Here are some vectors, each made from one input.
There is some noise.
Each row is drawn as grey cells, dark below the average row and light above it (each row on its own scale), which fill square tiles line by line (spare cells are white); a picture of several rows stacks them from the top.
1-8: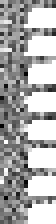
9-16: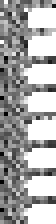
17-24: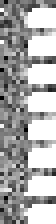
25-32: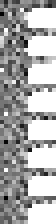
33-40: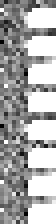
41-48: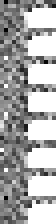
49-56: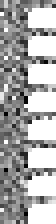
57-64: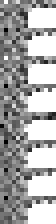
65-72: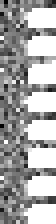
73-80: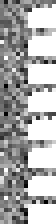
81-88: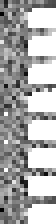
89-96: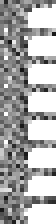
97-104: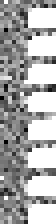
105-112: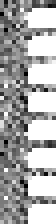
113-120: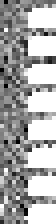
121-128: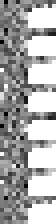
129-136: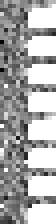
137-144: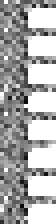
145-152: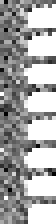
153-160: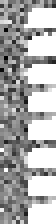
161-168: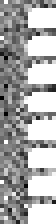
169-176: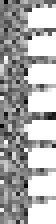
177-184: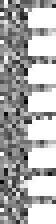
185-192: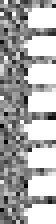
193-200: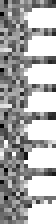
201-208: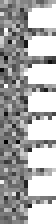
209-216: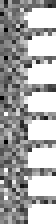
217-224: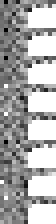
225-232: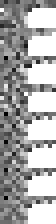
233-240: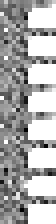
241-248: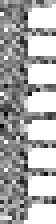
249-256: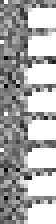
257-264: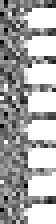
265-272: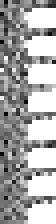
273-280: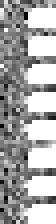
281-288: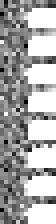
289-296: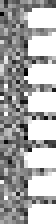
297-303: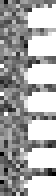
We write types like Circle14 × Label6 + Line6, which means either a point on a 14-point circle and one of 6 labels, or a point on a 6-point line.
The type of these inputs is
Bool × Label4 + Unit.
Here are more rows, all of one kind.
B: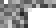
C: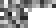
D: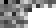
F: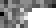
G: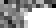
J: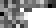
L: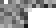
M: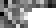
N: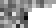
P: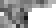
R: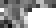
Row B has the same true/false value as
C, L, N and P.
